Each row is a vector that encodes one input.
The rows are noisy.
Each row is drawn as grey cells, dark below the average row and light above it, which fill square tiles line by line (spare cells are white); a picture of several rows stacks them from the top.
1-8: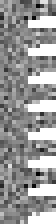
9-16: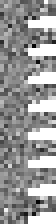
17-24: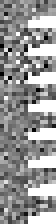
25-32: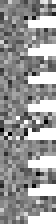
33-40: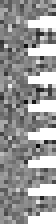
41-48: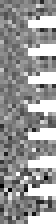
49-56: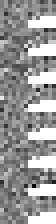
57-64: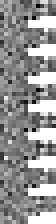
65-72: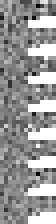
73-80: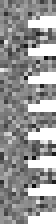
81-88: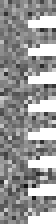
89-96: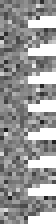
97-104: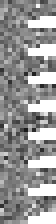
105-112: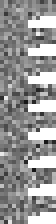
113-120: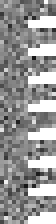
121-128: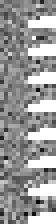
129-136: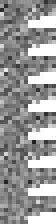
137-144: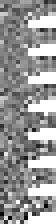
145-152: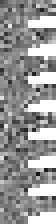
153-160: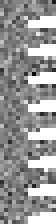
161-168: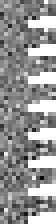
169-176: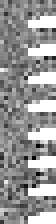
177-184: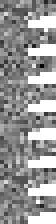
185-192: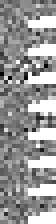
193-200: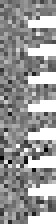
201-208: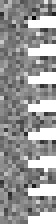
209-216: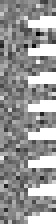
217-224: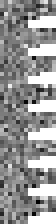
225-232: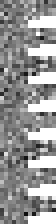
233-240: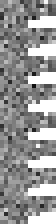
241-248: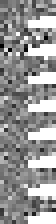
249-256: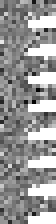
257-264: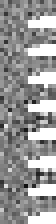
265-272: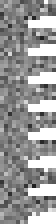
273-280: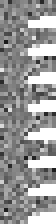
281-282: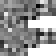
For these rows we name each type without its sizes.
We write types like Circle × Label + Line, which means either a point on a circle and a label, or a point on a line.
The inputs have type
List(Circle).
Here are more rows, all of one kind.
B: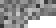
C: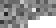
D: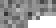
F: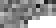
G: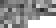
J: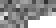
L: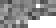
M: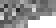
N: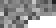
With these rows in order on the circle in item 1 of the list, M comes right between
C and J.
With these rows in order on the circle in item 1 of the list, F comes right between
B and J.
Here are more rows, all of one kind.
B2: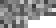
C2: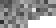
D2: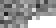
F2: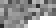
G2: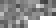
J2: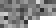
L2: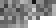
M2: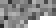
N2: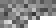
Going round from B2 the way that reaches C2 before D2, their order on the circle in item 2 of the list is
B2, L2, N2, J2, C2, M2, F2, D2, G2.
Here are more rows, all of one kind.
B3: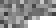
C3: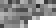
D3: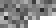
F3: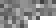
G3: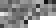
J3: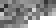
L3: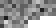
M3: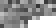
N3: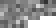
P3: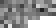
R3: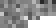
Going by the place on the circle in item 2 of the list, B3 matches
C3 and M3.
